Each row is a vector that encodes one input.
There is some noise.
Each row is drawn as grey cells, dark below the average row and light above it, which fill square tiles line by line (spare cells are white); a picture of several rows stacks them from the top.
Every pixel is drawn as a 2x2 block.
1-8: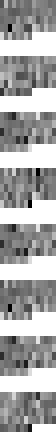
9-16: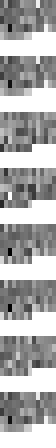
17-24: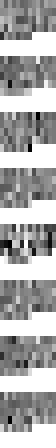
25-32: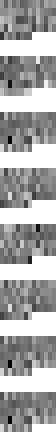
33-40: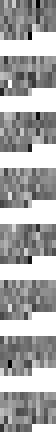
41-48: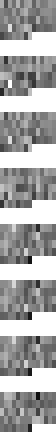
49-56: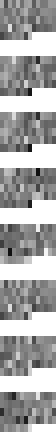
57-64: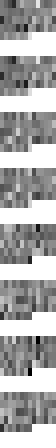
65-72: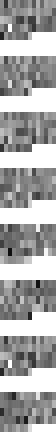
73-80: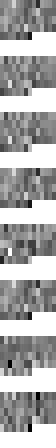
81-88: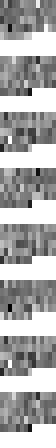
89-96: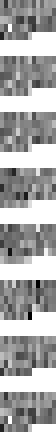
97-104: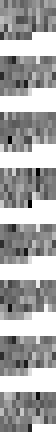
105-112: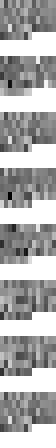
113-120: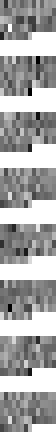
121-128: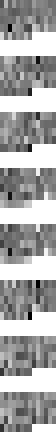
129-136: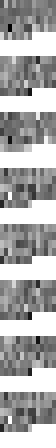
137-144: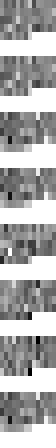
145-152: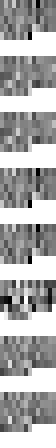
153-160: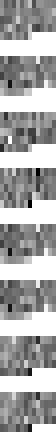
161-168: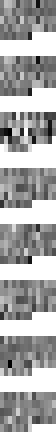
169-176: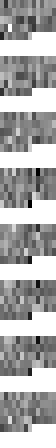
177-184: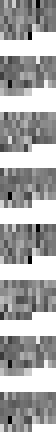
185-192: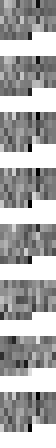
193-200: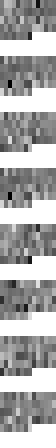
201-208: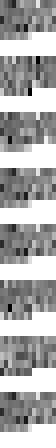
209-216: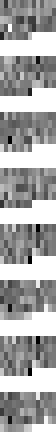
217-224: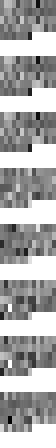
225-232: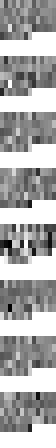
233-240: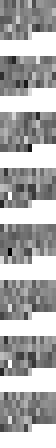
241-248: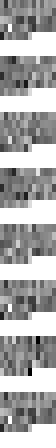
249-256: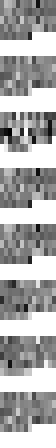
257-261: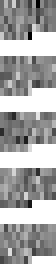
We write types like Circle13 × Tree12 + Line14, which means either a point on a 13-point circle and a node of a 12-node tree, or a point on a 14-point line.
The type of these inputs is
Circle10 + Unit.
